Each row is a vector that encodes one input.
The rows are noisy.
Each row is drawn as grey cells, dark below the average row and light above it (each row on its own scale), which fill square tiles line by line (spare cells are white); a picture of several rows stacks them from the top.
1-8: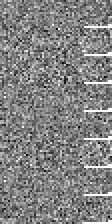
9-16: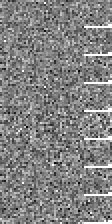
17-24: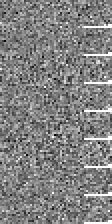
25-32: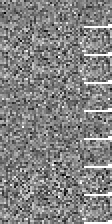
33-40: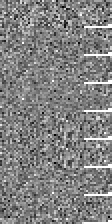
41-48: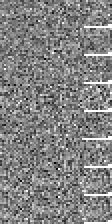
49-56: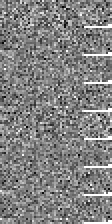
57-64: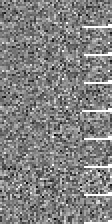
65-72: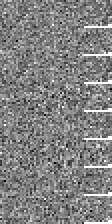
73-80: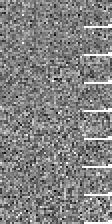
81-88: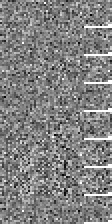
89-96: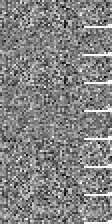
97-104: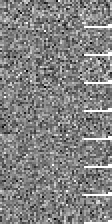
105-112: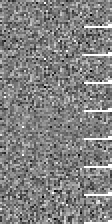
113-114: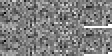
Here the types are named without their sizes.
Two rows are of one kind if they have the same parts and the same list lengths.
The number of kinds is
4.
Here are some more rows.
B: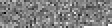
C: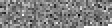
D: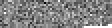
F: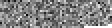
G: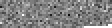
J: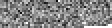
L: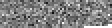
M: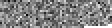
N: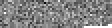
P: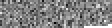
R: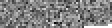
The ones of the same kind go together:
B
C, G
D, F, J, M, N, P, R
L

